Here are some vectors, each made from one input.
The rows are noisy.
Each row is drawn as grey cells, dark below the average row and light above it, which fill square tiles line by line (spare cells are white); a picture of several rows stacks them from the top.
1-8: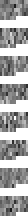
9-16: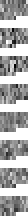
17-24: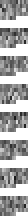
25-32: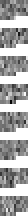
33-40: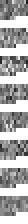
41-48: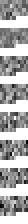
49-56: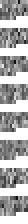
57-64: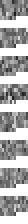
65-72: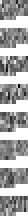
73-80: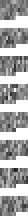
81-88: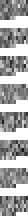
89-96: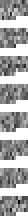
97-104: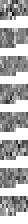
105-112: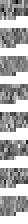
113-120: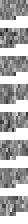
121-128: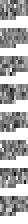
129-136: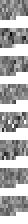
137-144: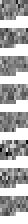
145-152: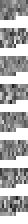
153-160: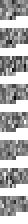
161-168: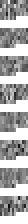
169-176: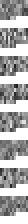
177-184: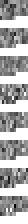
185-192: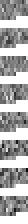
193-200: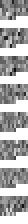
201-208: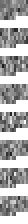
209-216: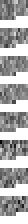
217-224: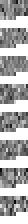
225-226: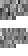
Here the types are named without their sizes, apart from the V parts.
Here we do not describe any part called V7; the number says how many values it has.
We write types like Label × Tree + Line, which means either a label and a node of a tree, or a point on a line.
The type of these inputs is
Bool × List(Line) + Tree × V7.
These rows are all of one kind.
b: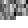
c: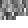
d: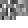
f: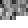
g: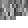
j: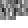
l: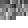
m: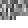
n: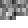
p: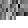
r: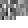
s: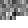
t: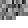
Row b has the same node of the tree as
g, l, m and s.
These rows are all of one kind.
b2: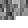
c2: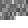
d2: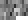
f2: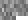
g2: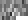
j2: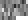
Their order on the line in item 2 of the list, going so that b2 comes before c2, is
b2, f2, j2, d2, c2, g2.
